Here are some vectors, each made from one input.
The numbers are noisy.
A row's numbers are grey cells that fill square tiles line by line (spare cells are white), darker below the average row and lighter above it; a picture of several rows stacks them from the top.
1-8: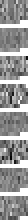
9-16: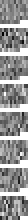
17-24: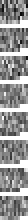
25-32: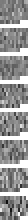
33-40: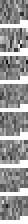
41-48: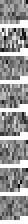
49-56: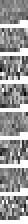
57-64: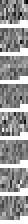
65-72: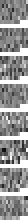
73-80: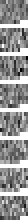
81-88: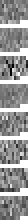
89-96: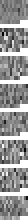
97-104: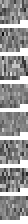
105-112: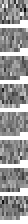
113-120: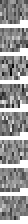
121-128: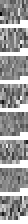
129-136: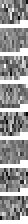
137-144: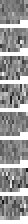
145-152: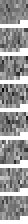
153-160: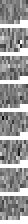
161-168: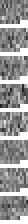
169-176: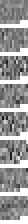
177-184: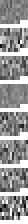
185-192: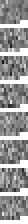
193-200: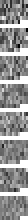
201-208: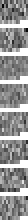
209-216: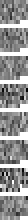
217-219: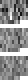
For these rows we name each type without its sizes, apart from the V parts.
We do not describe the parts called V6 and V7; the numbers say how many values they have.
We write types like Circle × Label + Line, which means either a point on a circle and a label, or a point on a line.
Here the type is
Bool × Line × (Line + V7) + V6.
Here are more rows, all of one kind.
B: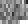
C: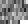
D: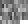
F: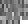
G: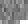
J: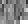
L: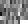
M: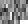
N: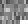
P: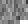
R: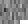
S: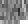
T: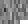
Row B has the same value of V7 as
D and L.
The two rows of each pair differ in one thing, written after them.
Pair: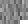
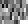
the value of V7
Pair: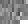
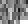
the place on the line
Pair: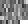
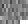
the place on the line
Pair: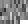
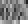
the true/false value
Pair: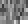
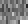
the true/false value
